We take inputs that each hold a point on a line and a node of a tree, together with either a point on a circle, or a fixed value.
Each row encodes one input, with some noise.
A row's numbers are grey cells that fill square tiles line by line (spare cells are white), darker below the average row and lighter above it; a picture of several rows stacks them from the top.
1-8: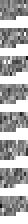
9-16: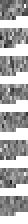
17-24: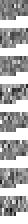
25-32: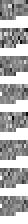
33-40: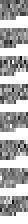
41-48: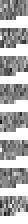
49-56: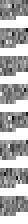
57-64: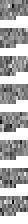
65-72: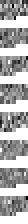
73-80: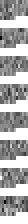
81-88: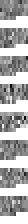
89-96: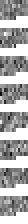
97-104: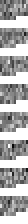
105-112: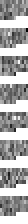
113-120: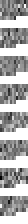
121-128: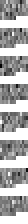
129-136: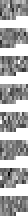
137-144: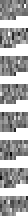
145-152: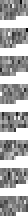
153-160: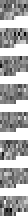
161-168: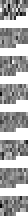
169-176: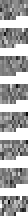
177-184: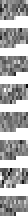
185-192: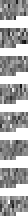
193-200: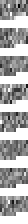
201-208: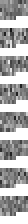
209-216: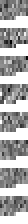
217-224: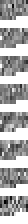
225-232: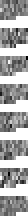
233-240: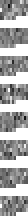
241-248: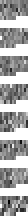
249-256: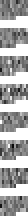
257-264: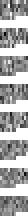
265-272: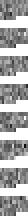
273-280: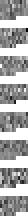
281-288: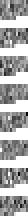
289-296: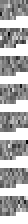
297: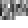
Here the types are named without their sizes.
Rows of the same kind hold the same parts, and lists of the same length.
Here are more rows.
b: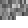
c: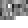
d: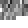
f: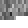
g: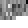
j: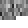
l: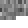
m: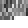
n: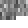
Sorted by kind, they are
b, c, d, j, n
f, g, l, m

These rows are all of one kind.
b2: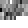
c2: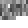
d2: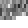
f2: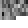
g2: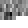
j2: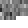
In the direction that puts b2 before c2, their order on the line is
j2, b2, f2, d2, g2, c2.
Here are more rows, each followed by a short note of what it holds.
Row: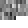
a point on a circle, a point on a line and a node of a tree
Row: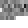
a point on a line and a node of a tree
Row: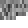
a point on a circle, a point on a line and a node of a tree
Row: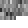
a point on a line and a node of a tree
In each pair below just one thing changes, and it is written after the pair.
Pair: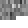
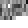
the node of the tree
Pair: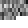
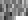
the node of the tree
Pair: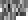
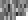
the place on the line
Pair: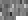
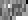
the node of the tree
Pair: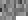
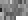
the place on the line
